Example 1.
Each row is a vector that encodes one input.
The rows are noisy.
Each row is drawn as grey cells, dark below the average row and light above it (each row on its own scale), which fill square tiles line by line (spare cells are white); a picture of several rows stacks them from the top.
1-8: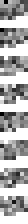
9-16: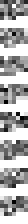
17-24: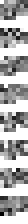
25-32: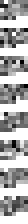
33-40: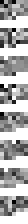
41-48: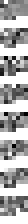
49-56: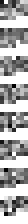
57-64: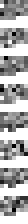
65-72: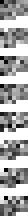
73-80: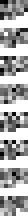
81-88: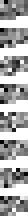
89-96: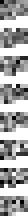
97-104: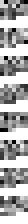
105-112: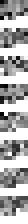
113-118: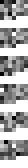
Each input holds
one of 6 labels.
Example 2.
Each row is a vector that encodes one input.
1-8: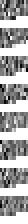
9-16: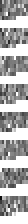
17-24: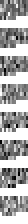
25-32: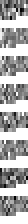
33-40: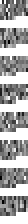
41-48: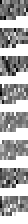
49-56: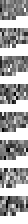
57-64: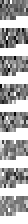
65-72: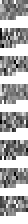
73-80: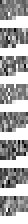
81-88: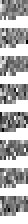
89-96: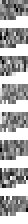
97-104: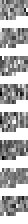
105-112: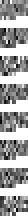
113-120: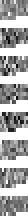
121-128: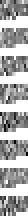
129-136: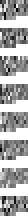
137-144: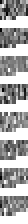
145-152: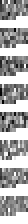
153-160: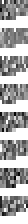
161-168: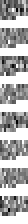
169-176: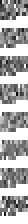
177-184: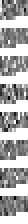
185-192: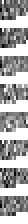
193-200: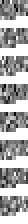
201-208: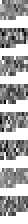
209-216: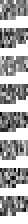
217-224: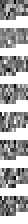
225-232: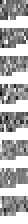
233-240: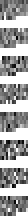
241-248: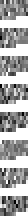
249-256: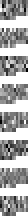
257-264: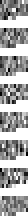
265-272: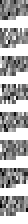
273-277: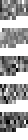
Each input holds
one of 8 labels.
